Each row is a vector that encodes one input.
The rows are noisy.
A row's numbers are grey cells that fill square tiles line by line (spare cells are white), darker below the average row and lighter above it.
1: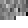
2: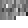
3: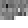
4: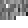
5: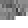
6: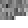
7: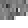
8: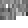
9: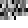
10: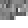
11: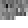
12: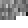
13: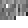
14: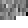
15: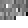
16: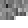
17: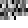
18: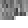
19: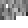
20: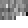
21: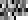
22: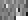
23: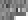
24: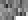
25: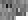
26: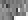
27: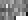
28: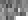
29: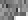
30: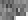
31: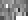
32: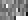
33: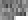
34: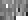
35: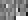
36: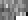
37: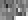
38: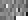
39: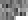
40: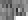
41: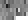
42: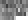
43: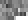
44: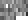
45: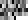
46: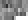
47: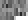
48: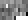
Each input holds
either a point on a 6-point circle and a true/false value, or a fixed value.
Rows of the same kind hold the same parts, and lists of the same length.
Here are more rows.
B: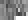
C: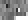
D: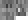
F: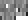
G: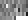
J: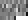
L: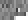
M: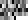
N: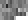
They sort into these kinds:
B, C, D, F, G, J, L, N
M

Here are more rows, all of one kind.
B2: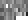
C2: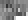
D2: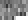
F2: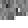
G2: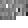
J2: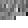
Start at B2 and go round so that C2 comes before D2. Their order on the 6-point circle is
B2, F2, C2, J2, D2, G2.
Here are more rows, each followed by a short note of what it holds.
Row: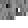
a point on a 6-point circle and a true/false value
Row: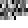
a fixed value
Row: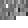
a point on a 6-point circle and a true/false value
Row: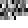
a fixed value
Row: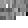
a point on a 6-point circle and a true/false value
